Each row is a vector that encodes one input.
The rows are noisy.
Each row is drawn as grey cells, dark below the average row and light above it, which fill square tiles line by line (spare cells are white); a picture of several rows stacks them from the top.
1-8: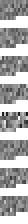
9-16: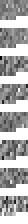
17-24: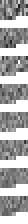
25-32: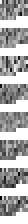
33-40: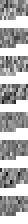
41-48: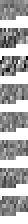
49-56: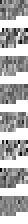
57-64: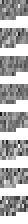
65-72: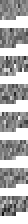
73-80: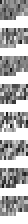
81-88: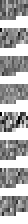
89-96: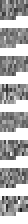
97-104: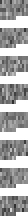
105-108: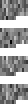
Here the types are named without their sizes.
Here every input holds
a label, together with either a label, or a point on a line.
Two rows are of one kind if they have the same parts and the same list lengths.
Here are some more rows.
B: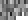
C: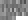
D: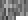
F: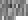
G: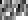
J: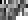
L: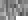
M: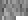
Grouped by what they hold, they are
B, D, G, J, M
C, F, L

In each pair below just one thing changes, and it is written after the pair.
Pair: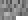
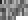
the place on the line
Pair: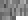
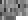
the label
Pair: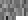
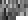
the place on the line
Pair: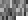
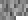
the label
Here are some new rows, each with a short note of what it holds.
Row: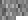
a label and a point on a line
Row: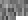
a label and a point on a line
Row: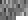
a label and a point on a line
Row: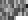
two labels
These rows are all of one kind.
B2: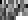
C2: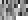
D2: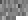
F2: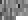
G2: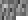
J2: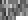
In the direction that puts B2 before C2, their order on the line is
B2, F2, D2, J2, C2, G2.
